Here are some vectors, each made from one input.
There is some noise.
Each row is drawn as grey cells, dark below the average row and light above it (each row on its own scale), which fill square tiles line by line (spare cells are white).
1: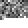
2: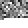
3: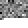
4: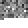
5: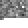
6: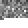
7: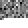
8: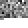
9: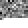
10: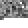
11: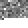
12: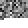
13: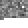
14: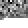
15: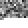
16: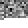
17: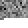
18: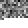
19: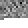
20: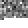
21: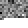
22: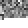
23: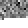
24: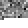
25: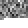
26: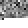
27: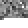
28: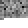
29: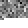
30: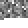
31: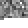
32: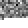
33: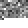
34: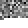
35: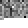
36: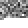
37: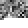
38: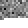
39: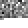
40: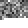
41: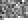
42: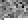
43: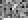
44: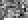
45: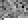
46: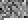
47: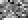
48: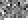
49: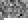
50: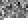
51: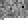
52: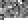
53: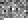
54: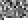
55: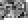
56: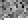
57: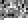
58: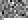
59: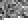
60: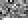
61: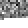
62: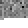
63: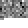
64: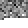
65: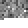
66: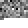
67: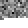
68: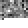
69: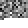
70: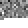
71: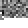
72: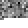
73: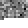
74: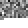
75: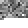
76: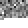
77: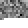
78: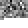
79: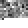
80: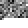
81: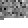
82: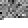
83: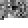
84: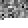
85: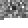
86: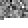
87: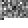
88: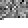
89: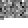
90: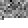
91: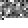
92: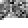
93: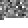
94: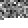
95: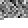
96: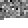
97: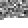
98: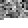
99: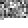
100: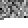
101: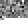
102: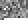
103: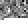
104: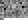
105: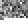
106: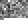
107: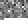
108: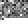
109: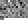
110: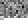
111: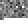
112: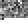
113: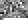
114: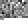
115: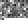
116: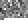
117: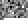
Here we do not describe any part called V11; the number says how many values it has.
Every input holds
a point on a 6-point circle, together with either a point on a 4-point line and a point on a 6-point line, or a value of V11.
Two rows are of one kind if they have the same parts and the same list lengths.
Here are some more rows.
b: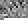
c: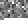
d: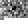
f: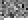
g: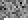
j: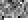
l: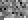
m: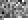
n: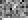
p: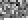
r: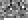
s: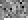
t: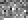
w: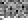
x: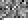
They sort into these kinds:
b, c, f, g, l, m, n, s, t, w, x
d, j, p, r

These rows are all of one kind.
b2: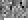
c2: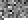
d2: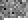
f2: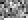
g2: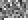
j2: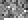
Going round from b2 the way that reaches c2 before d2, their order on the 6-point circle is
b2, f2, j2, c2, d2, g2.
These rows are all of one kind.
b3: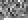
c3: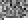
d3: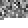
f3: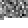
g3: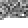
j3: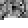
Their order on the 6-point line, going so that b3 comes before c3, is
b3, g3, j3, f3, c3, d3.
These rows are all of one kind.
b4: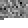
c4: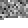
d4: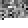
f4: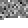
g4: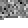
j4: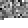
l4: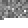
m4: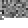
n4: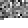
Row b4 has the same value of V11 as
c4, f4 and g4.
